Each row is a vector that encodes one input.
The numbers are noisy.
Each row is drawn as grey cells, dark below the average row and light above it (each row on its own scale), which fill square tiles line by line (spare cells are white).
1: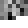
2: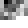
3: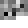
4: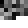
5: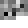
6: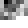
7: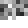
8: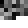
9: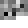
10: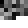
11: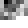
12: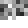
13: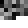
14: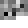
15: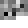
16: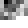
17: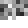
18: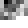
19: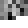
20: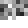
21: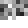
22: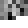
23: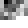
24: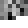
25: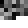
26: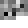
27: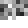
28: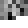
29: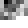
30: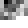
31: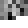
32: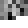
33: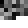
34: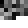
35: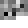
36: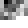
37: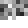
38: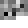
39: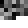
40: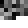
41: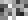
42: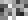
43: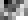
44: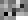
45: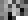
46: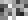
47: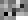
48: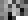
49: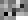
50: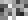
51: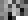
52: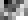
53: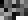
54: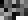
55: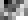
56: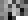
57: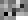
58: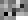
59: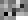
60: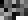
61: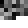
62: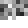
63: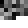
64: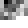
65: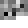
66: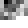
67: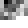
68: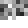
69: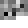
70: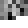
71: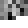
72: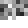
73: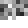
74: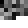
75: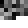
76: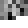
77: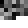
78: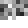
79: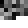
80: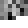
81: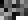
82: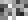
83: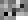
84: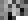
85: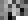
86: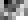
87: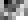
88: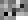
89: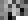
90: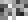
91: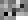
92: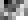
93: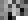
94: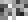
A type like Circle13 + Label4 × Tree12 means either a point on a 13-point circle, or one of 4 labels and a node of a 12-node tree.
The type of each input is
Label5.
